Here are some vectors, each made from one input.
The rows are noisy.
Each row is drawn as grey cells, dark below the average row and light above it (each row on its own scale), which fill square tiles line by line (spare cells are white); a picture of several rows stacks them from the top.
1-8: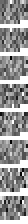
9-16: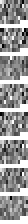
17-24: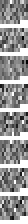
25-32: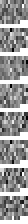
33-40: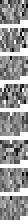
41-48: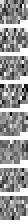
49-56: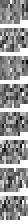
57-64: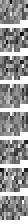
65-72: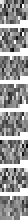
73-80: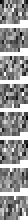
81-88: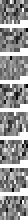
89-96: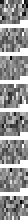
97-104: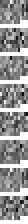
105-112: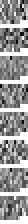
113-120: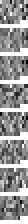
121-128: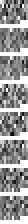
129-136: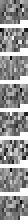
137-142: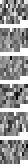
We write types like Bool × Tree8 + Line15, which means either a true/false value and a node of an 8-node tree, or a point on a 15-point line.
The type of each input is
Bool × Circle11 + Unit.
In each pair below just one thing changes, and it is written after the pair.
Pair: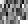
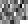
the place on the 11-point circle
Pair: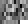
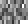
the true/false value
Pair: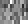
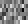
the true/false value
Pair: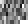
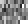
the place on the 11-point circle
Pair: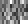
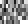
the true/false value
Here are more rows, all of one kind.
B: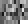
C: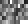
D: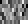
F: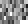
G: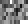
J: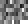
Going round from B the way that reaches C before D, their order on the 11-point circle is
B, J, G, C, D, F.
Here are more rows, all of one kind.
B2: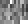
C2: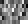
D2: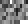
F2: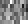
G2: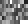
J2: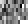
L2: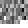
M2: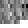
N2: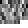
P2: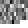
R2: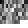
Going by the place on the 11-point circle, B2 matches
F2 and L2.
